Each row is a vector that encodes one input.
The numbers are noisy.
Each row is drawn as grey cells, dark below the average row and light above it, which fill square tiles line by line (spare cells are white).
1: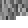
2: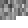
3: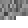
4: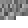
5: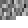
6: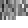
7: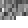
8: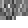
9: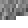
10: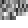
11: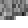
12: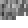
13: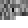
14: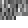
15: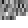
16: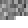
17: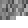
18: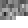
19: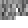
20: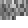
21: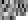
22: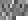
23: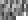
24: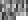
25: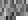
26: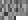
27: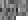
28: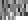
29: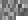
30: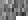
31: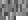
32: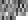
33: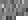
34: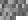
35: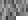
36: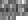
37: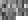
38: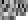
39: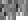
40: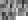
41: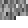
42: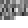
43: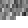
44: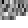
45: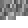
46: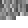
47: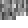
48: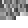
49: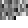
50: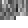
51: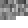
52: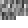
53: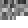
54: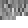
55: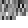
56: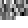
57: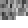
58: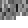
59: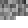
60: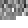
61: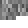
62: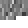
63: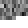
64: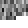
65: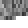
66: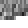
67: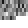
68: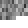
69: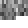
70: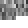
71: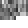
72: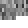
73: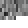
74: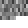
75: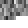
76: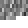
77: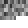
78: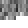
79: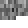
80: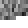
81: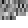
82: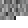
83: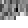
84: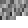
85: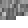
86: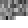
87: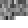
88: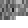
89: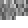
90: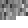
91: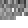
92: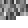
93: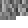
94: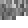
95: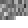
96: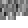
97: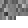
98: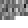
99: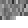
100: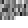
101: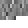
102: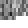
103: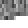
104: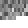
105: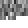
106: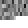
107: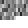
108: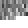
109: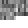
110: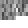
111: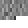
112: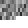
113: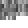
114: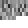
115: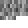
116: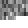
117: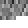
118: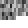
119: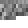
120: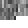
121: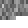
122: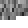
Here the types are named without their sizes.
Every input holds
a list of points on a line.
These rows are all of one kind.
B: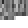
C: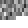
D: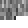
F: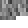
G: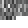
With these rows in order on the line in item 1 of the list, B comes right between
C and G.
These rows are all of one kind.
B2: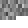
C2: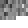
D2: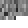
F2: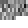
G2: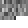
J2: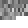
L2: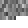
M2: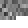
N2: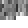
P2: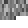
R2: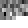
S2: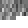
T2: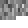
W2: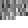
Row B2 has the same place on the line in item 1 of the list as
L2, M2 and P2.
